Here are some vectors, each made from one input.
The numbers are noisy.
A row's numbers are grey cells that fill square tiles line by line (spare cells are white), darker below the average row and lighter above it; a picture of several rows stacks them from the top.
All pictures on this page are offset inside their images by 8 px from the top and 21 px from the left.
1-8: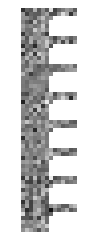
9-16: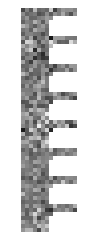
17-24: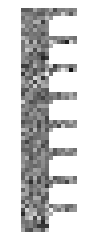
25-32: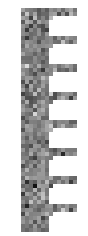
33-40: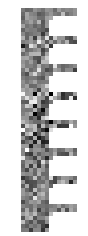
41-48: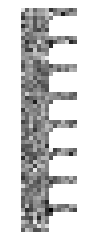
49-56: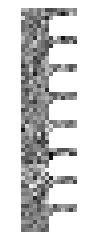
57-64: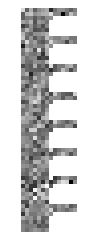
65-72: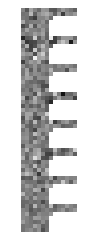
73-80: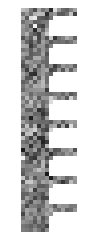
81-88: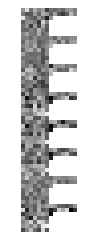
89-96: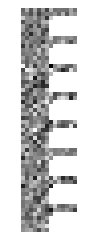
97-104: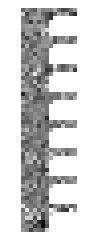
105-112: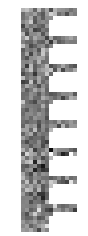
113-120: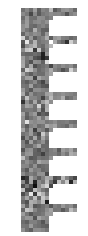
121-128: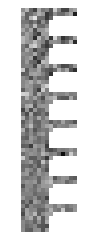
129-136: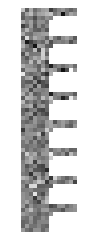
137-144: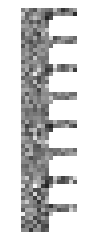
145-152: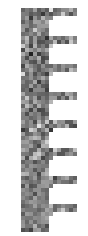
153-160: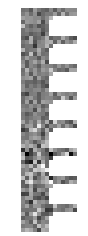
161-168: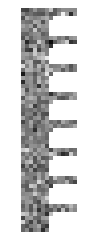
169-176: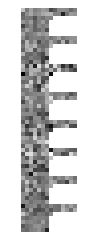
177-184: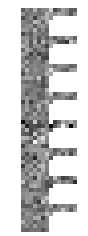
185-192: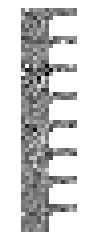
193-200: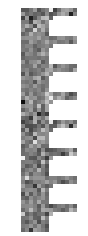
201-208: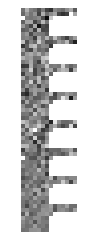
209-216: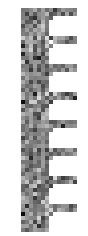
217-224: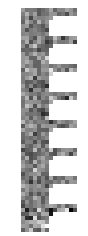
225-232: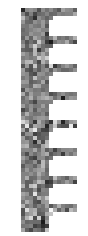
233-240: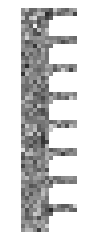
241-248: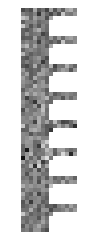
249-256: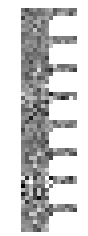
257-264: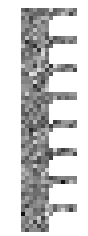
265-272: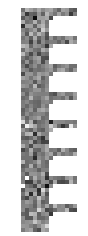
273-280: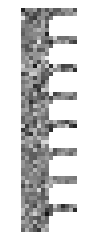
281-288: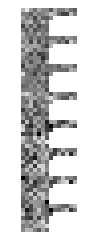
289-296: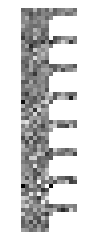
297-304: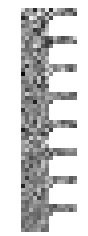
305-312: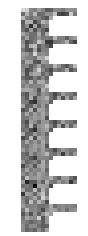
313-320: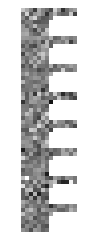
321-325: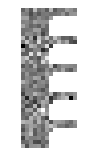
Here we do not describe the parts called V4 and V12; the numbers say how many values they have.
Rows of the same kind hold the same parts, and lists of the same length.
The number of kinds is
3.
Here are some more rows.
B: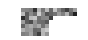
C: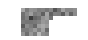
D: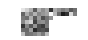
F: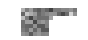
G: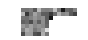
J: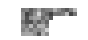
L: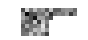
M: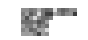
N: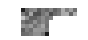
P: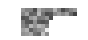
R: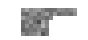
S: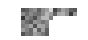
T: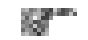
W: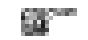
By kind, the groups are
B, G, J, M, P, T
C, D, F, L, N, R
S, W

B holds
a node of a 10-node tree.
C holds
a point on a 9-point line and a value of V4.
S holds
a value of V4 and a value of V12.
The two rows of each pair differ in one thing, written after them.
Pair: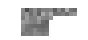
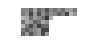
the value of V12
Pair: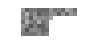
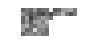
the value of V12
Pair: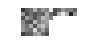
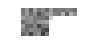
the value of V12
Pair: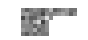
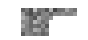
the value of V4
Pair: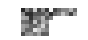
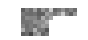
the value of V4
